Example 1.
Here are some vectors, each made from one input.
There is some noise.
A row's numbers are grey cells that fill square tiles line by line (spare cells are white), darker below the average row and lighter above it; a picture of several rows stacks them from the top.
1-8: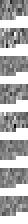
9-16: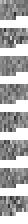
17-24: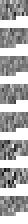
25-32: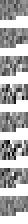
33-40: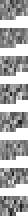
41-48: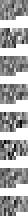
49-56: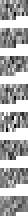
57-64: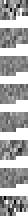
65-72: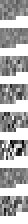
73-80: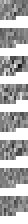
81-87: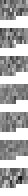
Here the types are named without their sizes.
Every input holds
a point on a line.
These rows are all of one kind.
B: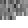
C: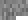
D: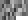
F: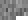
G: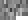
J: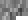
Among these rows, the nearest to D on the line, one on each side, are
C and G.
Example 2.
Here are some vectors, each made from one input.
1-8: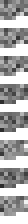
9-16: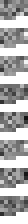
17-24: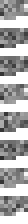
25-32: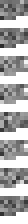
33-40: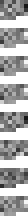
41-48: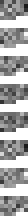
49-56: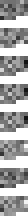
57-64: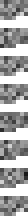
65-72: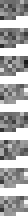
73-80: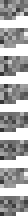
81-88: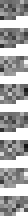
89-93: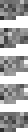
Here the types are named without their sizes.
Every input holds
a point on a line.
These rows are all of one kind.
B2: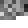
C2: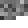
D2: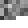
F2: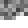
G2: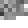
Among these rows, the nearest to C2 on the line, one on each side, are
B2 and D2.
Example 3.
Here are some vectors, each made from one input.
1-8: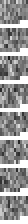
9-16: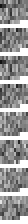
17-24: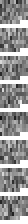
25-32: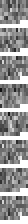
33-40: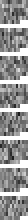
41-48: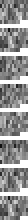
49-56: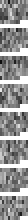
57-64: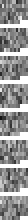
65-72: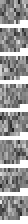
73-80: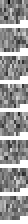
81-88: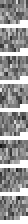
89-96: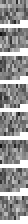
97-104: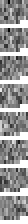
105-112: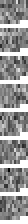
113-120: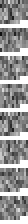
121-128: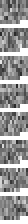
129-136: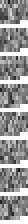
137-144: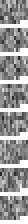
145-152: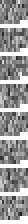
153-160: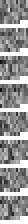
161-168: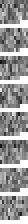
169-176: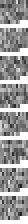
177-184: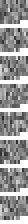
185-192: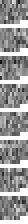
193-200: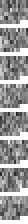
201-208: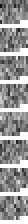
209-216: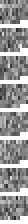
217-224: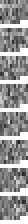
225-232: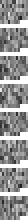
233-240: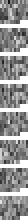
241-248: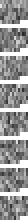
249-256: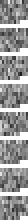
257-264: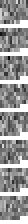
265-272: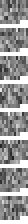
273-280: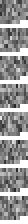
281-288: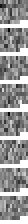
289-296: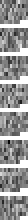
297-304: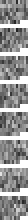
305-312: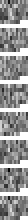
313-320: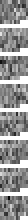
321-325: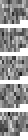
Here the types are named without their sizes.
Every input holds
five true/false values.
